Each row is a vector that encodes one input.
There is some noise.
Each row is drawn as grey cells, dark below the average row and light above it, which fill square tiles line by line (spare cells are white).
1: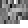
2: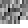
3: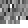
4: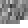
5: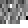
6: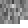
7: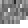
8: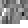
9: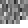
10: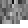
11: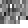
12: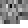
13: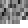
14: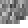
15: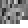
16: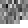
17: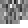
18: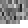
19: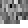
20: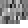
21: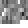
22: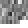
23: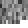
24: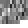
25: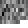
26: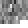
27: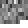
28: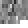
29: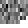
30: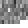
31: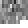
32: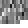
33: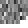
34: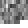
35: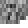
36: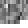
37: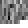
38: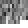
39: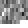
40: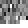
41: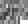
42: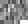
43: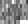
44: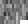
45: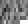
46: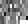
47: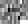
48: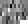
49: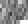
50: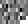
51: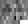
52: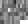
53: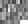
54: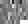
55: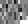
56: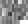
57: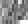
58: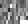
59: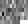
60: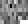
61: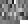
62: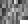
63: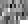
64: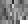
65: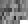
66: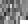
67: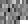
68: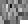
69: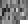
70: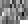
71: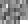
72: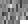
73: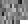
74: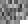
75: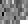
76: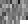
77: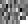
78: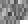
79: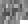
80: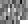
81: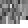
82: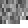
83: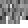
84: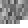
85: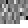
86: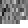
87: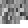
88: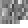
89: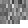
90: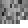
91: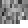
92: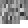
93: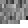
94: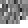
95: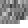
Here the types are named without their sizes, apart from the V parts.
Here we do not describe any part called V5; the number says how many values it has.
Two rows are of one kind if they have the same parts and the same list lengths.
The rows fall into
2 kinds.
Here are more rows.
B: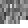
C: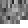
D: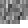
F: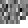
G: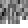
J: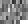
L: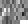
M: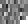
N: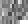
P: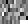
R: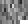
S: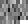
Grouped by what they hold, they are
B, C, D, G, P, R, S
F, J, L, M, N

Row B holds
a point on a line, three true/false values and a value of V5.
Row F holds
a point on a line and a value of V5.
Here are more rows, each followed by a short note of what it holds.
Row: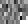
a point on a line and a value of V5
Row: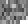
a point on a line, three true/false values and a value of V5
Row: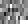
a point on a line, three true/false values and a value of V5
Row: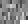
a point on a line, three true/false values and a value of V5
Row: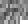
a point on a line, three true/false values and a value of V5
